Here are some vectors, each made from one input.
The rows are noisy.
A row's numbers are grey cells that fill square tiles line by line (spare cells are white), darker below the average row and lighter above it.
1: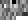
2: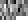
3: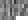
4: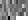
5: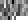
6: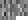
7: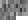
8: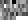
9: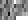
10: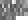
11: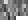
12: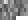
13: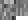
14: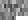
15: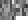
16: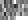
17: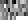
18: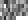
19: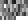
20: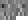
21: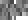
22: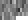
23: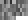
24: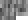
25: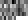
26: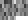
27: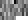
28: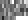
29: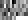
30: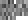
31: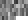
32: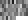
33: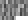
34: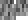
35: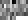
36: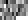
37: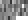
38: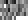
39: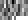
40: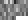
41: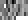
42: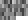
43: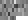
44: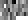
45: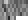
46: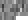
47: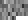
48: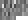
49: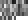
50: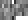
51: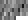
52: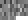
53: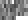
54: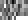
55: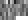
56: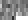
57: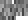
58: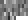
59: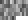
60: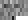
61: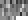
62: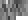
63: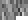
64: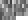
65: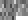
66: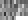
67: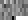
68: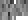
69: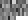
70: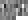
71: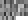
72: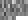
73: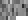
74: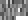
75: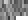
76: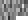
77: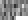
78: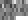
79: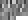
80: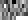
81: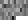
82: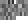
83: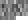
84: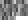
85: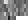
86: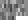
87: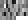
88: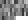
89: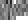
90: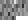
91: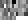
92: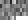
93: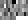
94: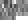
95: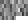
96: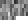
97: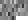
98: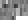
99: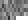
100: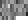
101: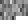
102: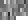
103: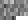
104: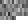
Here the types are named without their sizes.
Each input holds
a point on a line, together with either a point on a line, or four true/false values.
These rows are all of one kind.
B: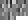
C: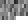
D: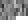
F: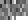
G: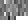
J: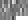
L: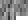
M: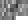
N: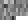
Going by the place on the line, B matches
F, G and L.
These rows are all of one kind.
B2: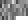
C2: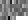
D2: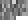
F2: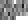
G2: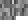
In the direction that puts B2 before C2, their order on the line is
B2, G2, F2, D2, C2.
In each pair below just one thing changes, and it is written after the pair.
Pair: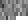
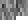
the place on the line
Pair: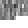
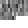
one of the four true/false values
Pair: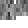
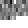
one of the four true/false values
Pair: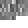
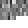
the place on the line
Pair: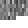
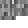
the place on the line
